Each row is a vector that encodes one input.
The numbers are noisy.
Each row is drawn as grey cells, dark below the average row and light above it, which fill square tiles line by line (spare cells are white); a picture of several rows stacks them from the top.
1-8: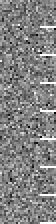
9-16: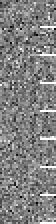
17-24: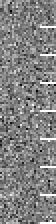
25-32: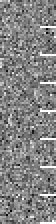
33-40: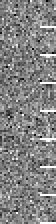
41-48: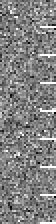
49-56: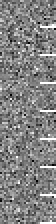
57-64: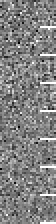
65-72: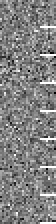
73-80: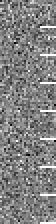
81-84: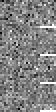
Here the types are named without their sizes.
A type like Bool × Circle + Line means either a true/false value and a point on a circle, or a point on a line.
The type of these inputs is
(Bool × Bool × Bool × Bool + Unit) × Line × Line × Line.
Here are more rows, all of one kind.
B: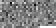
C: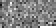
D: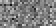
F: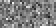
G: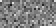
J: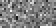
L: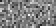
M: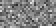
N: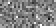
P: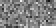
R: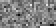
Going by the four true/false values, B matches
D, F, G and N.
